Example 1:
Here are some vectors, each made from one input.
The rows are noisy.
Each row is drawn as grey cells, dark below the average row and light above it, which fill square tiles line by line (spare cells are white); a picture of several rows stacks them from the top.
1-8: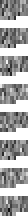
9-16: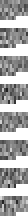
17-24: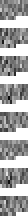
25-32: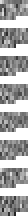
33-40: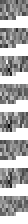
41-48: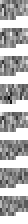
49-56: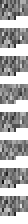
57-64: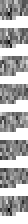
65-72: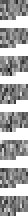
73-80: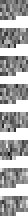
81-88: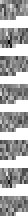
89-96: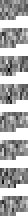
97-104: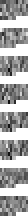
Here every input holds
one of 5 labels.
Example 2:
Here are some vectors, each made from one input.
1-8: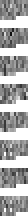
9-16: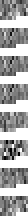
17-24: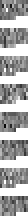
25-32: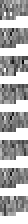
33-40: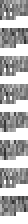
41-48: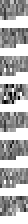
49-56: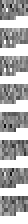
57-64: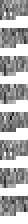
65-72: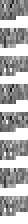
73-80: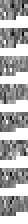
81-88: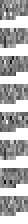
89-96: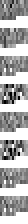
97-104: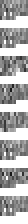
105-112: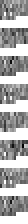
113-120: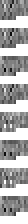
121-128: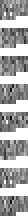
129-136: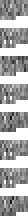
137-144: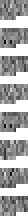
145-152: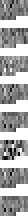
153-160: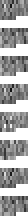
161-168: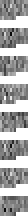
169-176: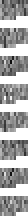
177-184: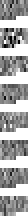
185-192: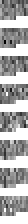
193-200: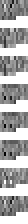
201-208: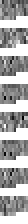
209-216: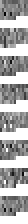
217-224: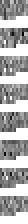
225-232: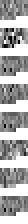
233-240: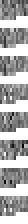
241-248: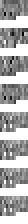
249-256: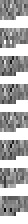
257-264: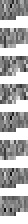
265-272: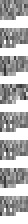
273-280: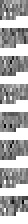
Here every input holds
either a fixed value, or a node of a 9-node tree.
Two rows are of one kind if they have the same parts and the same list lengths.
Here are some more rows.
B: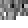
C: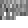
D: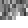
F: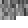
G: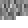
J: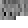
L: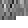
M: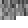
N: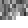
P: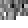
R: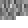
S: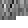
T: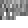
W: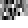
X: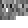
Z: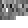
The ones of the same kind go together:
B, C, D, F, G, J, L, M, N, P, R, S, T, X, Z
W

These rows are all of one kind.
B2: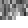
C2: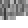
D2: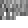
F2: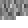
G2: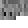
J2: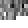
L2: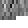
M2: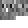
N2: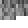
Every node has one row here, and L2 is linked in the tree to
G2 and M2.
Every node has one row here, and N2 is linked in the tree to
B2, G2 and J2.
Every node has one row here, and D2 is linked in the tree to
F2.
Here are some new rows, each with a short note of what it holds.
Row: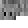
a node of a 9-node tree
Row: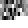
a fixed value
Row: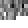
a node of a 9-node tree
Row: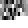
a fixed value
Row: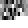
a fixed value
